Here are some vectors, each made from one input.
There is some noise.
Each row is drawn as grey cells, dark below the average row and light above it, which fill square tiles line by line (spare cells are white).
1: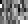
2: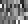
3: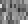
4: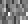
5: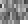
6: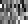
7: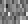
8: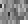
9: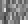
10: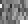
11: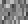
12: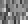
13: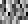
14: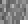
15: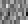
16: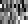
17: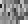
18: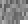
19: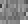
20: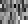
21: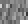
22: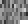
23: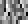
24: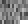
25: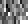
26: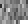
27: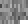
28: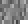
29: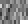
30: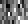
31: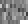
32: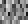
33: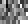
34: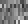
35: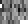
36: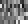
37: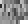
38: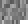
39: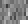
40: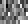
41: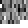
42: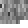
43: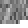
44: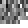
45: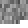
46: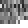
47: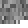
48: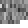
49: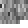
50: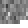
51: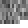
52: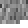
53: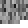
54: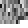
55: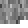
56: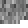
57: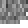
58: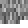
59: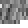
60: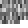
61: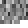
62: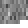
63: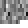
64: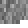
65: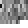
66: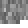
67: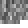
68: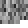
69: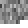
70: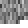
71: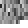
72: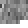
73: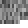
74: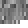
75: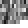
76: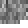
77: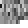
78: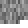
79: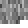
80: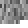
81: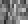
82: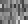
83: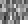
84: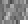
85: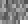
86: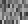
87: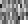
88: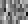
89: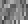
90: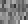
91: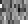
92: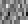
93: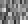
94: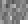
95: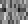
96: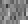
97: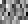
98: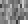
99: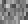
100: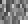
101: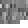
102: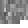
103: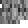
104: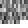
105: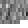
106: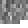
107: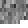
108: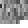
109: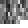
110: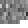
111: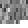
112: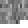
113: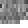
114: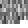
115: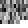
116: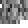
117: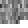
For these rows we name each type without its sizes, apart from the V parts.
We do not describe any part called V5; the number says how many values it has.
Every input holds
either a point on a circle, or a fixed value, or a true/false value and a value of V5.
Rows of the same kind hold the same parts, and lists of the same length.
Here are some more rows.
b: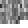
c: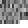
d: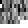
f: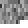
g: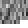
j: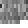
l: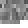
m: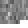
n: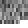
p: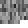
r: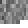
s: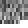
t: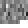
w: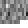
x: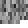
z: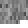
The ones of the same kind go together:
b, f, j, l, m, r, z
c, n, s
d, g, p, t, w, x

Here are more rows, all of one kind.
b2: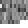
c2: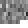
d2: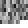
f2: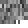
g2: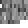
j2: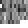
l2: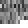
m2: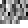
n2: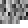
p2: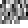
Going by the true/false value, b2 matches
c2, g2 and j2.
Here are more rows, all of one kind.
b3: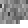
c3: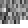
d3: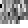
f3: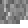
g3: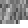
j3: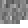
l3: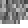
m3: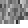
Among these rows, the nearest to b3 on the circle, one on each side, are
d3 and l3.
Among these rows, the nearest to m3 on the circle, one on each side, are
f3 and j3.
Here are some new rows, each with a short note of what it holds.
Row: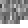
a point on a circle
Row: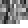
a fixed value
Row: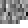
a true/false value and a value of V5
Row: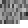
a fixed value
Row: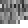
a true/false value and a value of V5
